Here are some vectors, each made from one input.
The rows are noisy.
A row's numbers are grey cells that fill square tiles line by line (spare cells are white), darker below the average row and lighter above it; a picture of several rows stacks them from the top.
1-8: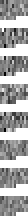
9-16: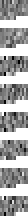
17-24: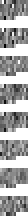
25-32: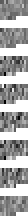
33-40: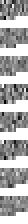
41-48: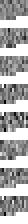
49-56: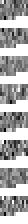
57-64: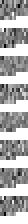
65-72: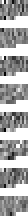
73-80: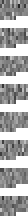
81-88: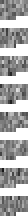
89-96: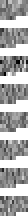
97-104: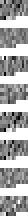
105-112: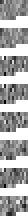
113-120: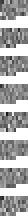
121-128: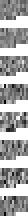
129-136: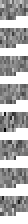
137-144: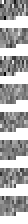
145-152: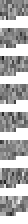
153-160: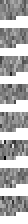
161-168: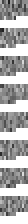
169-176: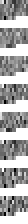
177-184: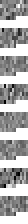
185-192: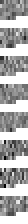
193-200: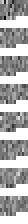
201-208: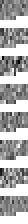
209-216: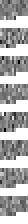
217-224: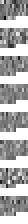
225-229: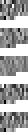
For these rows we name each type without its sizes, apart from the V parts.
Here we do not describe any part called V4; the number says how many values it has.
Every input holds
either a fixed value, or a point on each of two lines, or four true/false values and a value of V4.
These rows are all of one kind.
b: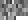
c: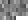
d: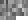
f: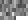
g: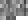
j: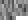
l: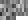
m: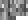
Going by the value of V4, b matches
f and g.
